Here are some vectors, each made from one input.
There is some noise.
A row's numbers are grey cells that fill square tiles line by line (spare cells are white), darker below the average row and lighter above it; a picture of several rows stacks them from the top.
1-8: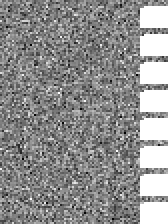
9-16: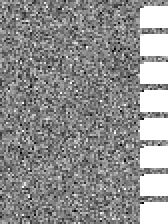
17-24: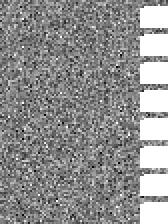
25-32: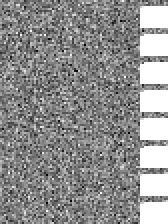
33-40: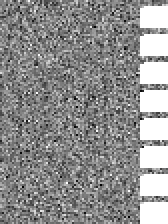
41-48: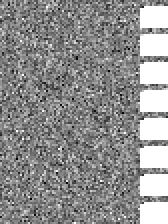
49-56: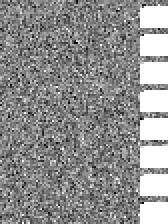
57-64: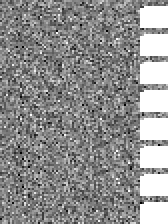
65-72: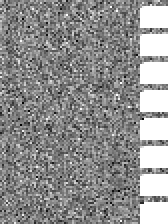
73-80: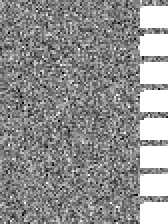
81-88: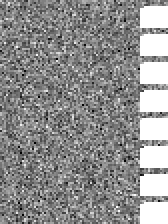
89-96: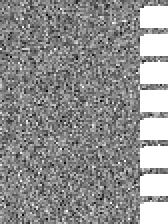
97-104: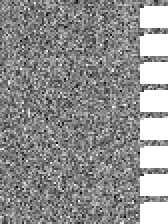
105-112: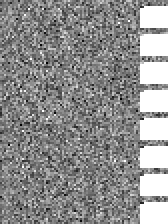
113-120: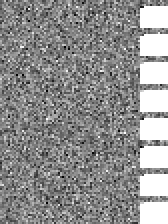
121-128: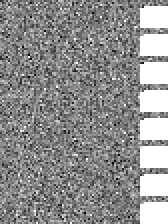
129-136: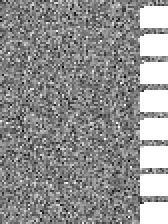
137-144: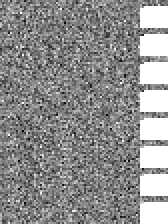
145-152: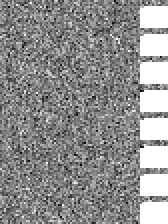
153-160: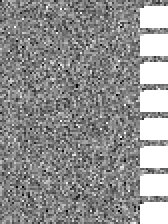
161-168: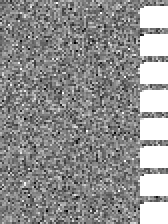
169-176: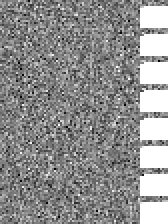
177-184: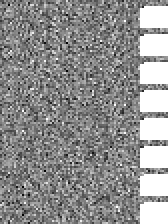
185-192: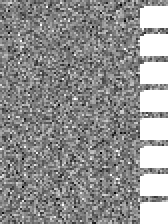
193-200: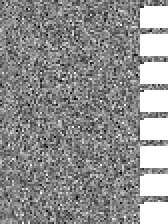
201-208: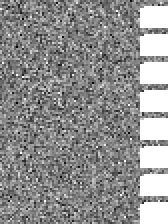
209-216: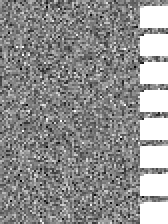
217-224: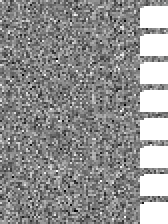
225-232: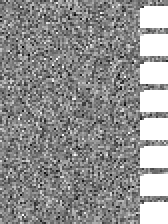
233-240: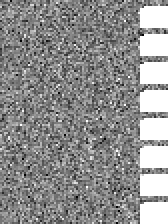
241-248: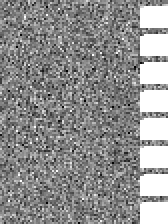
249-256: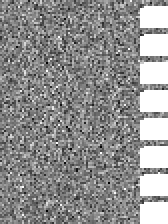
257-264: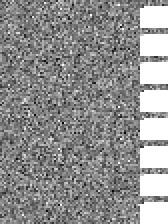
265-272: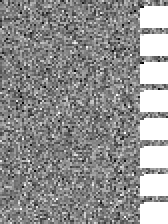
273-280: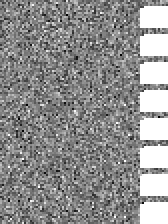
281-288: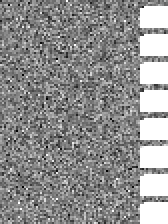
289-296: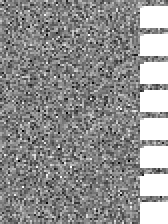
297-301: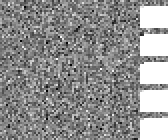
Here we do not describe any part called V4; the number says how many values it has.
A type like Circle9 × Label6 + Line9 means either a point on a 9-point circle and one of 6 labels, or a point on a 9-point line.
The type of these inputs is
Bool × Circle5 × (Line6 + V4).
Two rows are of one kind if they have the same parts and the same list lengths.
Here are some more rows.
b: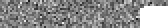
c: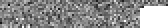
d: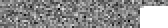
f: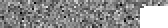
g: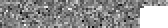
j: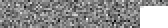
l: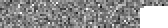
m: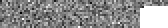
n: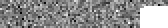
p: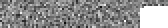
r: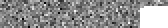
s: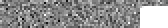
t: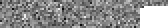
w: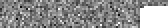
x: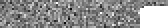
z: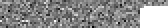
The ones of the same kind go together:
b, c, l, m, p, t, w, x
d, f, g, j, n, r, s, z

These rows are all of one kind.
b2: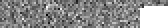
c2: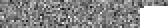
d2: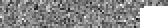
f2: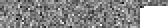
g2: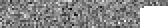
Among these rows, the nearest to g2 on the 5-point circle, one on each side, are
c2 and f2.
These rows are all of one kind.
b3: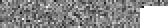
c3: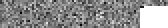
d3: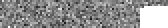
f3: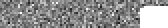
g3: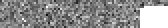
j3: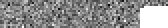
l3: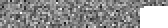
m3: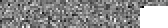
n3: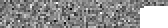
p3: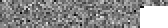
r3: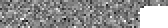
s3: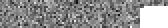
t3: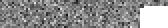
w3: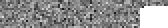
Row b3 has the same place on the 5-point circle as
c3, n3 and p3.
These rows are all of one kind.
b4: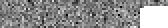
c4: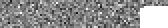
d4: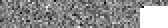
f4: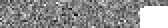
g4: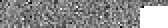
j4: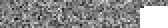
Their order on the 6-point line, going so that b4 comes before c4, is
b4, j4, d4, g4, f4, c4.
